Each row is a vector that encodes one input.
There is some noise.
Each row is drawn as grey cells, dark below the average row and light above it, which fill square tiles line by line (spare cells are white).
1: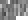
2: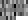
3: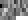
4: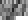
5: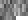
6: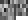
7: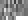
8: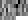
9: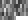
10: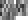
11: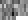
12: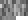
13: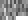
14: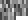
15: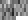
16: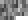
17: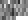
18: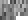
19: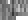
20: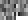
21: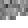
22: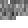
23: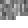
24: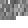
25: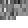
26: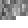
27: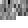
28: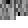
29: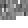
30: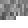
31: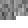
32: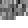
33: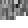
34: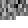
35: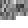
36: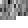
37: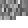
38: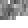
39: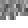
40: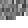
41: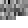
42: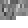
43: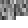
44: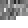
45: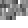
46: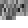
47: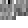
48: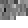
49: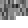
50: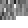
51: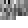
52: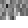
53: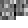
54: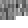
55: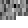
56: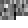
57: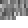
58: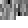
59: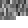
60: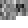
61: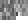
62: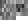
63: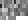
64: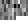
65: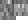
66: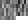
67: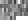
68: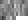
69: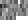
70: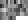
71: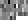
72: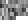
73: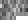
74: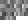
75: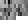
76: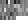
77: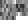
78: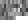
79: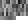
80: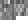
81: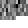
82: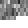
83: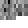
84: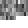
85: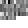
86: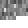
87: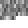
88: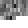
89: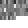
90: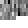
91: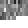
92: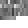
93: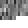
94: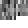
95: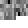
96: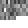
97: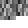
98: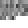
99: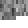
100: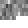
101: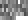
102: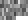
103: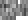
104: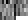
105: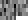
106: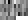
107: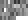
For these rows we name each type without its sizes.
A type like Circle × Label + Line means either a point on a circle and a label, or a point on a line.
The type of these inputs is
(Bool × Bool × Bool × Bool + Unit) × Line × Tree.
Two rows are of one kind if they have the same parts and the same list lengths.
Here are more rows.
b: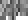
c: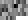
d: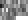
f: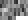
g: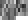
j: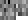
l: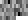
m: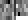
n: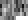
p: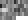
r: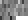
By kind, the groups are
b, c, d, g, j, r
f, l, m, n, p

